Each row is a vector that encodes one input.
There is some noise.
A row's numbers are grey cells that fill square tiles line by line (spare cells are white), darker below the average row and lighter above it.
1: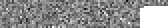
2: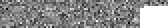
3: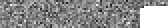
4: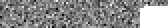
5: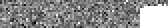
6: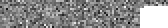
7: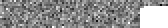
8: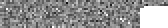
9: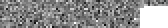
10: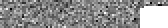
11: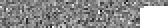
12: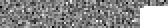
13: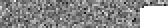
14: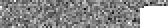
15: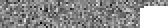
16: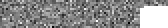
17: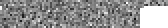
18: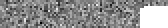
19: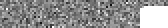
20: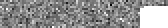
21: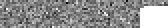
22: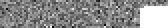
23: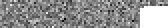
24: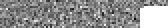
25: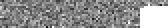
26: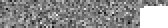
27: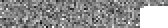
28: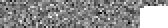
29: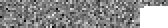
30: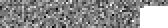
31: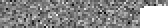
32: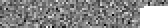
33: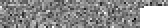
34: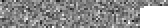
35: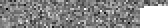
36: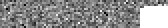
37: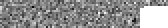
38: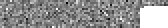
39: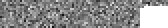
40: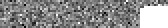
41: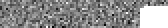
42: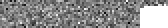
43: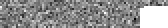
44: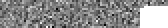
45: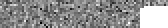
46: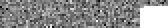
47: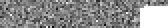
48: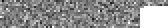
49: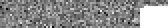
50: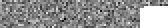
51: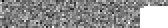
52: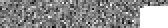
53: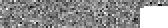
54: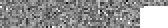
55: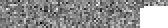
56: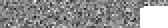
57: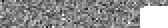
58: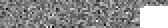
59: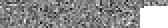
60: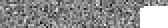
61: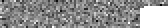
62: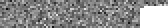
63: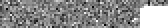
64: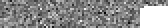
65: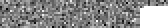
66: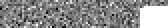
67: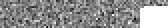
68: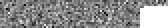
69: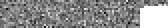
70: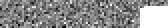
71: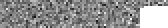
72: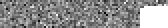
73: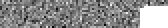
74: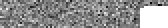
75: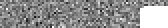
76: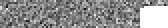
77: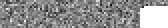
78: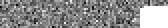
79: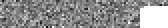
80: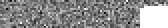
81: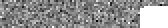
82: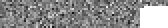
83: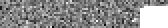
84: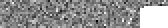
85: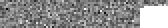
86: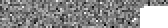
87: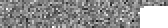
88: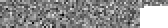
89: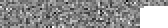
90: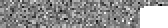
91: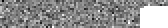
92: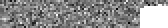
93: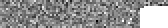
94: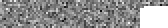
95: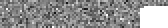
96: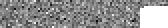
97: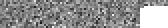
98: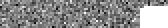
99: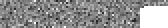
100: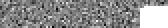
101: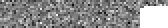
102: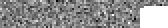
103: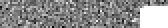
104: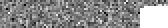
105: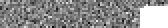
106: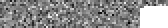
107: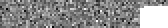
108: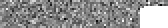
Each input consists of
either one of 10 labels and a point on a 6-point line, or a point on each of two 8-point lines.
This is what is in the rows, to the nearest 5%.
About 50% of them hold one of 10 labels and a point on a 6-point line. The rest hold a point on each of two 8-point lines.
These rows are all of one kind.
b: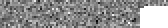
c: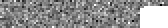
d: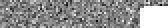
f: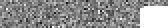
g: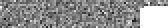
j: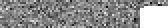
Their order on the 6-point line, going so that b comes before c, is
f, g, b, j, d, c.
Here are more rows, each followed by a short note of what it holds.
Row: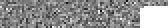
one of 10 labels and a point on a 6-point line
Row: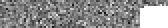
a point on each of two 8-point lines
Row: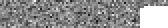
one of 10 labels and a point on a 6-point line
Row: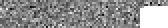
one of 10 labels and a point on a 6-point line
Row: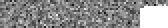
a point on each of two 8-point lines
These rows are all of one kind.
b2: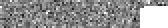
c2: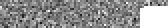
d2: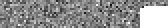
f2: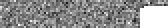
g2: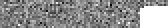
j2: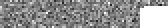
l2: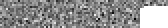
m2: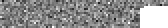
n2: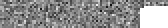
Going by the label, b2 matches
c2 and j2.
